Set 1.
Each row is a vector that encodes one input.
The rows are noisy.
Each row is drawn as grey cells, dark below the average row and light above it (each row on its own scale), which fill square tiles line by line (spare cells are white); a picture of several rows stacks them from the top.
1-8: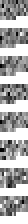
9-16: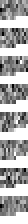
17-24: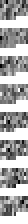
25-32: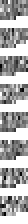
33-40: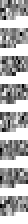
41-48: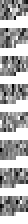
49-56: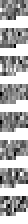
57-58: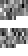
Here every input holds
a point on a 6-point line, together with either a point on an 8-point circle, or a fixed value.
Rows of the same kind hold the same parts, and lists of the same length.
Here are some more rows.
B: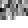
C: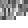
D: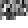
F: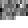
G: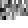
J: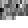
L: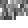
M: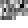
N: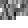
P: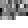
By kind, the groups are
B, F, G, J, P
C, D, L, M, N

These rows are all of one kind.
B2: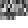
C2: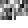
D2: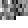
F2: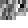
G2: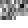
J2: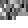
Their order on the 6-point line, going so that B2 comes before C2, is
B2, D2, J2, C2, F2, G2.
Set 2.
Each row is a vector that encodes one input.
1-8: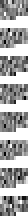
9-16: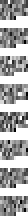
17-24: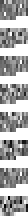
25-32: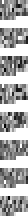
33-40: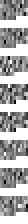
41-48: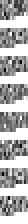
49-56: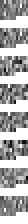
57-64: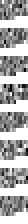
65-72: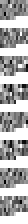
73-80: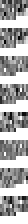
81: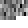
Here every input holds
a list of up to two points on a 6-point line.
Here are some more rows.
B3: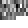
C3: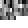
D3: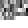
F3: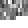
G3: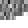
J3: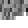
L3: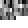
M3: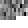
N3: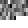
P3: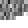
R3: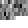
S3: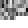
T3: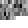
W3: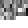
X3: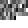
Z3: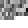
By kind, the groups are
B3, D3, F3, G3, J3, P3, R3, S3, T3, W3, Z3
C3, L3
M3, N3, X3

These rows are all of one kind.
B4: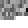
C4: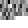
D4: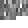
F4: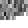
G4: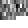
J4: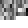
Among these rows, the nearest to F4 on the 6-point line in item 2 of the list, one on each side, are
D4 and G4.
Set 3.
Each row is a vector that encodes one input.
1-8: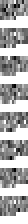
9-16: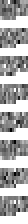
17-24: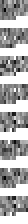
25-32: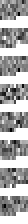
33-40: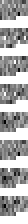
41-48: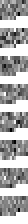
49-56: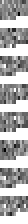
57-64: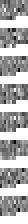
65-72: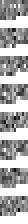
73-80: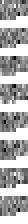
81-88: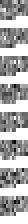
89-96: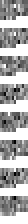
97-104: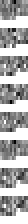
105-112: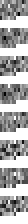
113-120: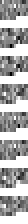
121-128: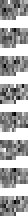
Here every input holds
either a point on a 13-point circle, or one of 5 labels.
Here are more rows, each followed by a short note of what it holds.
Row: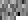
a point on a 13-point circle
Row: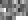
one of 5 labels
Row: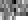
a point on a 13-point circle
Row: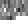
one of 5 labels
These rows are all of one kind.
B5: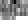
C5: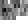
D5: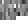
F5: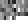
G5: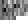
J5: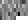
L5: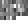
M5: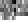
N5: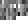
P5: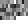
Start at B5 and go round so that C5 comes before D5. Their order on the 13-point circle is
B5, C5, G5, P5, J5, D5, N5, L5, F5, M5.
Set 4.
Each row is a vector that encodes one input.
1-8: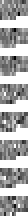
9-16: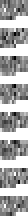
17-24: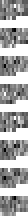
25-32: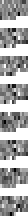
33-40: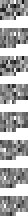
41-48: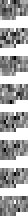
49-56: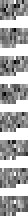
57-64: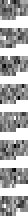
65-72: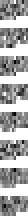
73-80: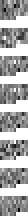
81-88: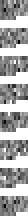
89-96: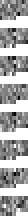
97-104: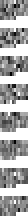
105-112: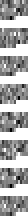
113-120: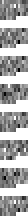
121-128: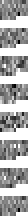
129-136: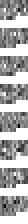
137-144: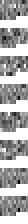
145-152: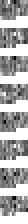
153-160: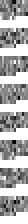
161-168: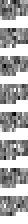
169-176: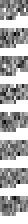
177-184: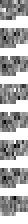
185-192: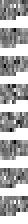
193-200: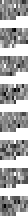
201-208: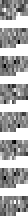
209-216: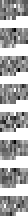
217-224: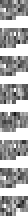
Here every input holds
either a point on a 13-point circle, or one of 5 labels.
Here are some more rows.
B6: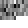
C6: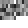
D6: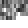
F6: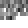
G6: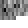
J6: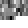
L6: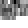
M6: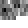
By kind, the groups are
B6, C6, G6, L6, M6
D6, F6, J6

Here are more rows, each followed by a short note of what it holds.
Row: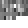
a point on a 13-point circle
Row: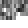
one of 5 labels
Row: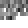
one of 5 labels
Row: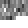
one of 5 labels
